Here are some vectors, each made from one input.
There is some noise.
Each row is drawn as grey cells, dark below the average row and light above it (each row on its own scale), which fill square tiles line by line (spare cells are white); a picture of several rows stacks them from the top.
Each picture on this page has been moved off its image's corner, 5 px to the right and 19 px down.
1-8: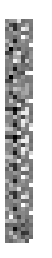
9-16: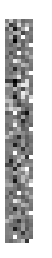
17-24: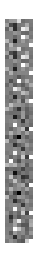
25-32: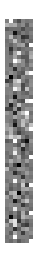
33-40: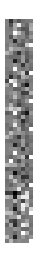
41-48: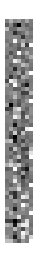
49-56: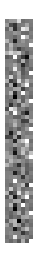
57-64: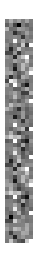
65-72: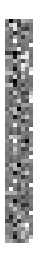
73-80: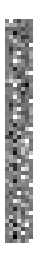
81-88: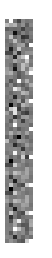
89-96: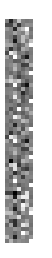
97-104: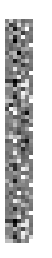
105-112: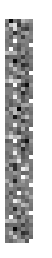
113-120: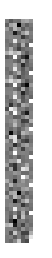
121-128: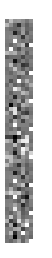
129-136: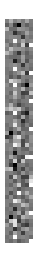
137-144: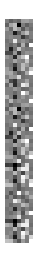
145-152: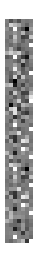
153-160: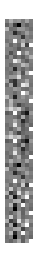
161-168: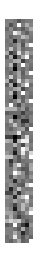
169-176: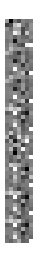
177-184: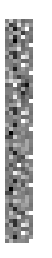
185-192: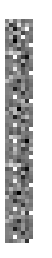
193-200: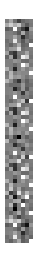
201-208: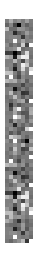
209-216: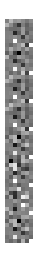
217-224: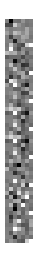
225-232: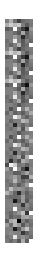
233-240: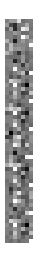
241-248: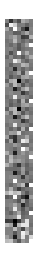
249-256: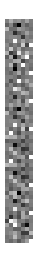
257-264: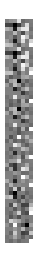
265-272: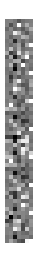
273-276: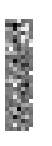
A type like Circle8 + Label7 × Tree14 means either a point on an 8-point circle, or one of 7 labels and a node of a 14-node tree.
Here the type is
Bool × Circle8 + Unit.
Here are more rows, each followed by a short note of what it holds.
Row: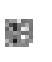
a point on an 8-point circle and a true/false value
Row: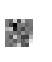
a fixed value
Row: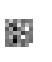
a point on an 8-point circle and a true/false value
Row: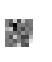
a fixed value
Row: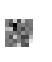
a fixed value
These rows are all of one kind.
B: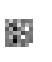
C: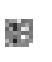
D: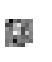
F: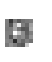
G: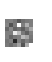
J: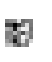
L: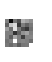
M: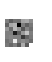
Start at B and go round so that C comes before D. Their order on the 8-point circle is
B, C, J, M, L, D, F, G.
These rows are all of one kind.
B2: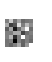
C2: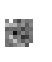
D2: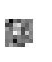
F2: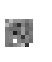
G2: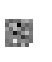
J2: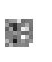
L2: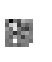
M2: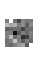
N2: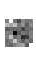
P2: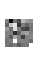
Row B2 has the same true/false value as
D2 and J2.
